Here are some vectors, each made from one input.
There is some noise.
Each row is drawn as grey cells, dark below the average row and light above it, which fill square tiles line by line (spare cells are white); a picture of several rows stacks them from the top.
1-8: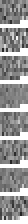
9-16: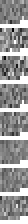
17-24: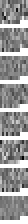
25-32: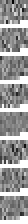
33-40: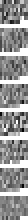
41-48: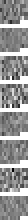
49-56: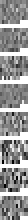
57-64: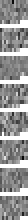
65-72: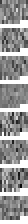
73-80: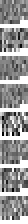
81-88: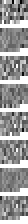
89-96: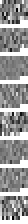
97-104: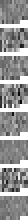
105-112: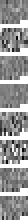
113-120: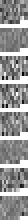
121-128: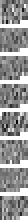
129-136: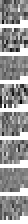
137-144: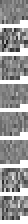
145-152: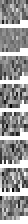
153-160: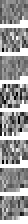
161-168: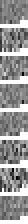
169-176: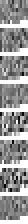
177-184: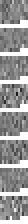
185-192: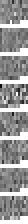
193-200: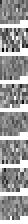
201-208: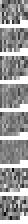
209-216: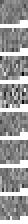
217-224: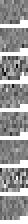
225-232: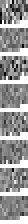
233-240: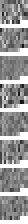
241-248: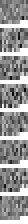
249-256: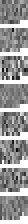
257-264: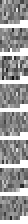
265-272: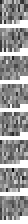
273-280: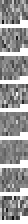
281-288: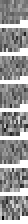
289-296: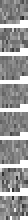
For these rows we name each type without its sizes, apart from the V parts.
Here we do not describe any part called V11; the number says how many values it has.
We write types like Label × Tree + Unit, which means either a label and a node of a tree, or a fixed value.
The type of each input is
(Bool × (Circle + Unit) + Line) × V11.
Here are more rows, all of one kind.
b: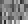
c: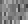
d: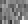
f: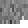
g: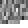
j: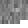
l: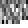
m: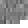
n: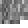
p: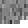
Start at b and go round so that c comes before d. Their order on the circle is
b, j, m, g, p, c, l, d, f, n.
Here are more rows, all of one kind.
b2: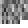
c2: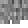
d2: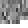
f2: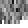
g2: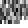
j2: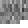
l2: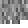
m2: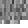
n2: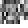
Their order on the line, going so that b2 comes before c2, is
g2, j2, m2, b2, n2, f2, d2, l2, c2.
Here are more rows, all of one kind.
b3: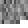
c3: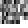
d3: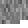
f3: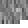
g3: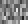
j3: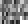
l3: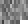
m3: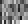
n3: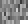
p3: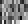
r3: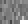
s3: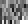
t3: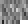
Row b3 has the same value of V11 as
c3, f3, r3 and t3.
